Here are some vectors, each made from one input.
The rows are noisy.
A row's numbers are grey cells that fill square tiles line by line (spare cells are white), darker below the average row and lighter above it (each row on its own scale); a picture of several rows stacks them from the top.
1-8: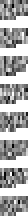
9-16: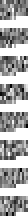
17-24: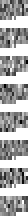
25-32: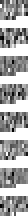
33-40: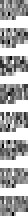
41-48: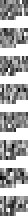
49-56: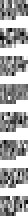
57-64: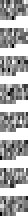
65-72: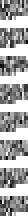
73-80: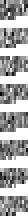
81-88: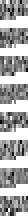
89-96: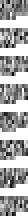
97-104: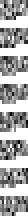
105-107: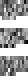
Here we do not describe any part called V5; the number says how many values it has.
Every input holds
a true/false value, together with a list of up to two items, each either a point on a 4-point line, or a value of V5.
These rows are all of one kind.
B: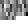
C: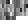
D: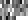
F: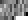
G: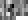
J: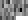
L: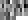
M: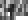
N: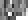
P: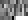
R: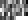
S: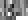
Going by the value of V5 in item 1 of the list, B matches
F, G, M and S.
